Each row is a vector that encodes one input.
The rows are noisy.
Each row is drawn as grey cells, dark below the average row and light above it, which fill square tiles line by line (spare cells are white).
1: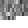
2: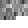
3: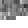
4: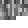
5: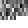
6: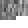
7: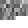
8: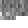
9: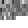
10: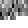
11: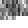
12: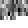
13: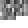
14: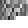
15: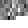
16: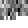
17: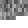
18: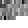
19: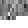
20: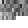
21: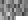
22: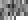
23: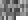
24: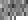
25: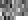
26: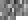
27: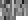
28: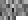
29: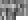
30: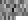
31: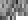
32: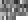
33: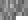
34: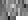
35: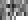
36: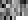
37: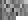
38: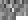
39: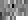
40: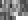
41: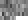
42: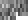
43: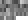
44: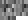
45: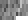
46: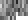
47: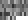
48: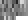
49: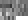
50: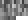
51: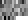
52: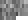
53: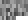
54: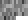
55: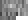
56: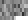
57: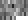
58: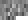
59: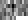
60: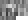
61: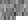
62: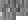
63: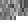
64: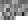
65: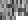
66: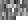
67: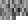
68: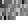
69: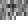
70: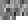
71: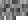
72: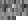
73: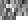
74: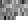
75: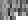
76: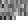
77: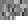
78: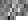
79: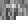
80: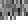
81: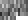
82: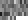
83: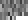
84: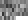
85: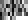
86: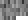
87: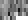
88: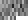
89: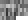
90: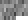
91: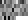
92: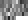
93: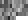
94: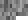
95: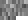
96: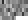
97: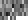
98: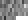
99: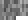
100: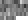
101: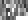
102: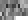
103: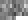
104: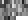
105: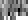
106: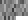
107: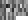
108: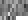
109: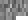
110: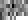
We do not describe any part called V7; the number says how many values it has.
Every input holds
a point on a 5-point line, together with either four true/false values, or a value of V7.
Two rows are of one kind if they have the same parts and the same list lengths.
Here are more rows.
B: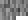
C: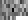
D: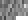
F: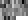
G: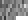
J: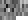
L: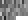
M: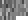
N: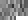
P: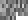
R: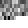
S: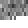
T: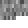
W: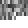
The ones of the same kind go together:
B, C, D, F, G, J, L, M, R, T
N, P, S, W

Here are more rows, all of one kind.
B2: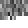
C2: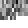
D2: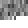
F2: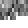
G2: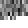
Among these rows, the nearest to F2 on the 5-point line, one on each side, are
B2 and C2.
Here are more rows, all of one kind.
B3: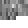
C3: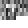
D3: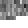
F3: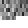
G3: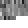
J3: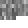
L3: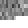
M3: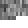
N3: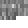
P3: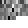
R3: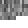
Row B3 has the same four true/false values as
J3, N3 and P3.
